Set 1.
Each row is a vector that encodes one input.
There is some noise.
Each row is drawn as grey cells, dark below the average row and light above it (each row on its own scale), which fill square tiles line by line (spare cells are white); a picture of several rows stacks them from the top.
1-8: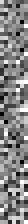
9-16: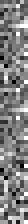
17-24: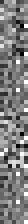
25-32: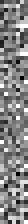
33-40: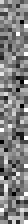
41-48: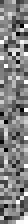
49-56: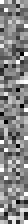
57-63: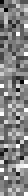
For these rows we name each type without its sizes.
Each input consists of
a point on a line.
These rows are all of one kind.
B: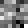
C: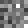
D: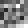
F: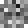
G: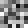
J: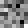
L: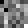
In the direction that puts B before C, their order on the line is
G, F, J, B, L, C, D.
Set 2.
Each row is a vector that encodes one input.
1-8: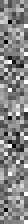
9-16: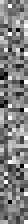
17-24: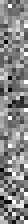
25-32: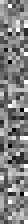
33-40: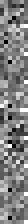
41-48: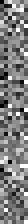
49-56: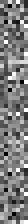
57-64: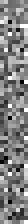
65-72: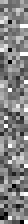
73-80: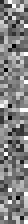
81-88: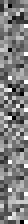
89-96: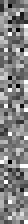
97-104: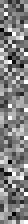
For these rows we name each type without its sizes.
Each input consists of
four true/false values.
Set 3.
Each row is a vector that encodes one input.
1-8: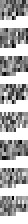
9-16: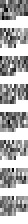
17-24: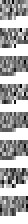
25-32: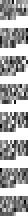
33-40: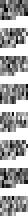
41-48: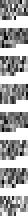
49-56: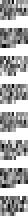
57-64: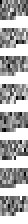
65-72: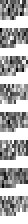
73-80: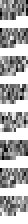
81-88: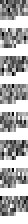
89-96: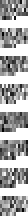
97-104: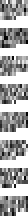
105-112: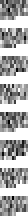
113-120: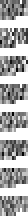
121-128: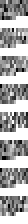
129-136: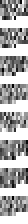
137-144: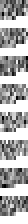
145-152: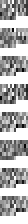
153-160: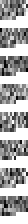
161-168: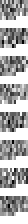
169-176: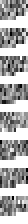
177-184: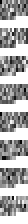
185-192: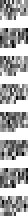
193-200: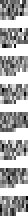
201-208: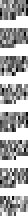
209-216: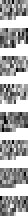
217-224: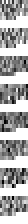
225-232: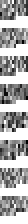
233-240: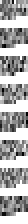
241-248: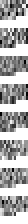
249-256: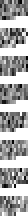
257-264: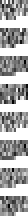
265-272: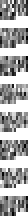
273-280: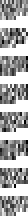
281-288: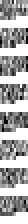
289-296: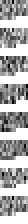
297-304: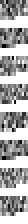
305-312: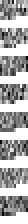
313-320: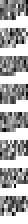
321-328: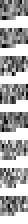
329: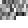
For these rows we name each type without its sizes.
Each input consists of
a point on a line.
